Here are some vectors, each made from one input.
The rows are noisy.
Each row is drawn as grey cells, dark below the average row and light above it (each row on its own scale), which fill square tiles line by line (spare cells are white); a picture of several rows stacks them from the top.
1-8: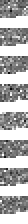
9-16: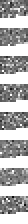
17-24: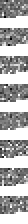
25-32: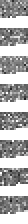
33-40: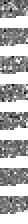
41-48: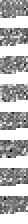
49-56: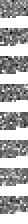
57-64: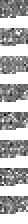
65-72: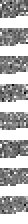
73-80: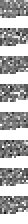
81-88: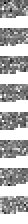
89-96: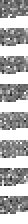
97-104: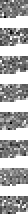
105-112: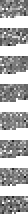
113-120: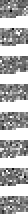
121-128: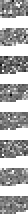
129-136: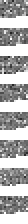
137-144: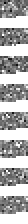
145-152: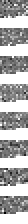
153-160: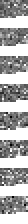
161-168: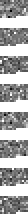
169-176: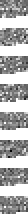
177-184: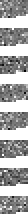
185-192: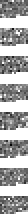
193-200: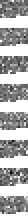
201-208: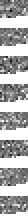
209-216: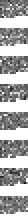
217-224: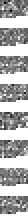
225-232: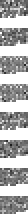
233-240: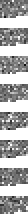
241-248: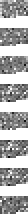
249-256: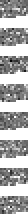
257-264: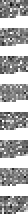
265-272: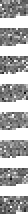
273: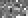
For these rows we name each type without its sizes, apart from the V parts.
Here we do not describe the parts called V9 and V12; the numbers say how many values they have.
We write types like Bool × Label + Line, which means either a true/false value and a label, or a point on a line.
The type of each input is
Bool × V9 + (Tree + Unit) × V12.
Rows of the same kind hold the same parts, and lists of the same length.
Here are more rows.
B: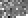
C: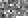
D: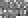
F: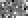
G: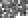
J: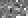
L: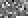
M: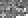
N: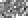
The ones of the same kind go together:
B, J, M
C, D, F, L, N
G

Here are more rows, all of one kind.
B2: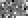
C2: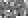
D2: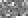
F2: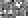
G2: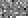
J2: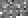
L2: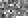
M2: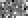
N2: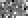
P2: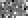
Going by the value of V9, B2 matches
G2, M2, N2 and P2.
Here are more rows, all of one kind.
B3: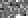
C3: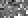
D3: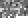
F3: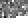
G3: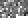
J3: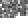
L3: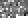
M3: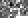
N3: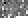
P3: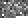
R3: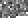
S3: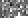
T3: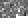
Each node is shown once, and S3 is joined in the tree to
J3 and N3.
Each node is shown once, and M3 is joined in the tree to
D3 and F3.
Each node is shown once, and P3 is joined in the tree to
T3.
